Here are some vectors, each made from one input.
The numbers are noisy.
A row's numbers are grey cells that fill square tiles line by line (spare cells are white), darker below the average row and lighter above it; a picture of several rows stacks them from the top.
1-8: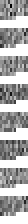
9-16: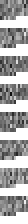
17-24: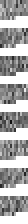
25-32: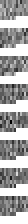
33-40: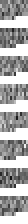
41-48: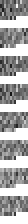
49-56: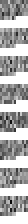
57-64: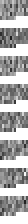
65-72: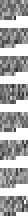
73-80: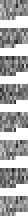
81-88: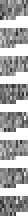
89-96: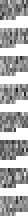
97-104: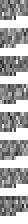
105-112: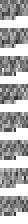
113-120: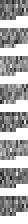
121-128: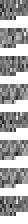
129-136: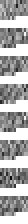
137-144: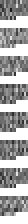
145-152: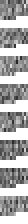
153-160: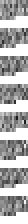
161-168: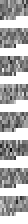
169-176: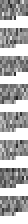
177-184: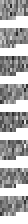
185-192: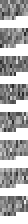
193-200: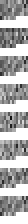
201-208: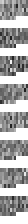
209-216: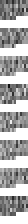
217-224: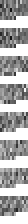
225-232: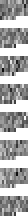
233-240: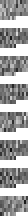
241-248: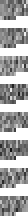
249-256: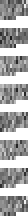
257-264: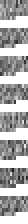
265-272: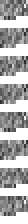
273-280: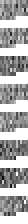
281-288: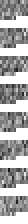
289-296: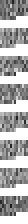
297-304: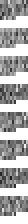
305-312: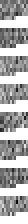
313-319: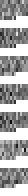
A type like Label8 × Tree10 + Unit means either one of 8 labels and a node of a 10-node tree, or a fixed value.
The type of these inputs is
Bool × Bool × Bool.
